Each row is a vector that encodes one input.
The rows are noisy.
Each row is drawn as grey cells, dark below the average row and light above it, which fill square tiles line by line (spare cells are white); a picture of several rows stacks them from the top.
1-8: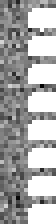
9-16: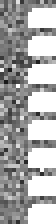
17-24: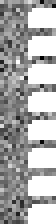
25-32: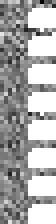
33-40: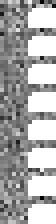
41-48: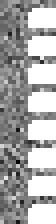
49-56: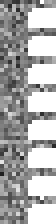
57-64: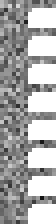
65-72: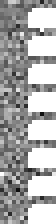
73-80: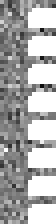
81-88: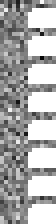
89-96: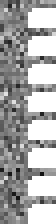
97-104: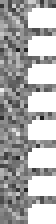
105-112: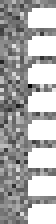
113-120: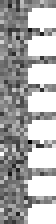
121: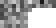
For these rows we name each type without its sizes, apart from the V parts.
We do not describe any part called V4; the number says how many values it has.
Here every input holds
a point on a line and a true/false value, together with a list of values of V4.
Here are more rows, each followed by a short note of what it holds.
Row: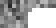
a point on a line and a true/false value, together with a list of one item
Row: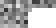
a point on a line and a true/false value, together with the empty list
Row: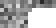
a point on a line and a true/false value, together with the empty list
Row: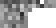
a point on a line and a true/false value, together with a list of one item
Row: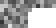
a point on a line and a true/false value, together with the empty list
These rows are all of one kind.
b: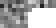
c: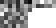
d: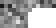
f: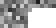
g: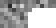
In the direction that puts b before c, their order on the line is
d, b, c, g, f.
